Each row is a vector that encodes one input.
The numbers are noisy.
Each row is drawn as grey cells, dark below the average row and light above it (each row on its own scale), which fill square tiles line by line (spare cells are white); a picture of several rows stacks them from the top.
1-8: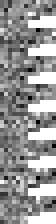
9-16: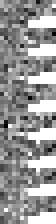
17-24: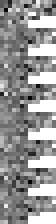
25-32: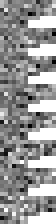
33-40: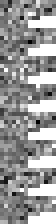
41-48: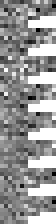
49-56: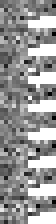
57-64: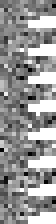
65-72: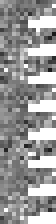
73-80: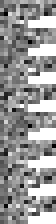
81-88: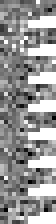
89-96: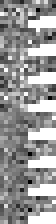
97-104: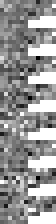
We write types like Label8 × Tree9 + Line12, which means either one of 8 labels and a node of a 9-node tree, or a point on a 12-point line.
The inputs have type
Label6 × (Label6 + Line5).
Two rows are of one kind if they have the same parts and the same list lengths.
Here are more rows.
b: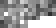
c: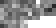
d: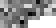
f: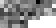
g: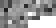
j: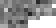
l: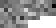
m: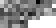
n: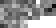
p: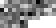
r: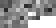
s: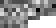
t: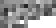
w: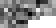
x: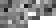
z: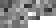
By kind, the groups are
b, c, g, l, n, r, s, t, x, z
d, f, j, m, p, w

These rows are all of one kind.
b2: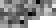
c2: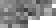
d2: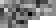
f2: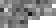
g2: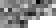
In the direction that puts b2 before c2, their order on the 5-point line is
g2, b2, c2, f2, d2.
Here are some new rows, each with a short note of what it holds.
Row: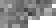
one of 6 labels and a point on a 5-point line
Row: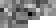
one of 6 labels and a point on a 5-point line
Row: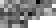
one of 6 labels and a point on a 5-point line
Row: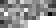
two labels (each one of 6)
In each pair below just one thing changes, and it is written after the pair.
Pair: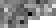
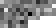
the label
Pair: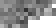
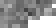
the label
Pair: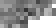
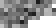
the place on the 5-point line
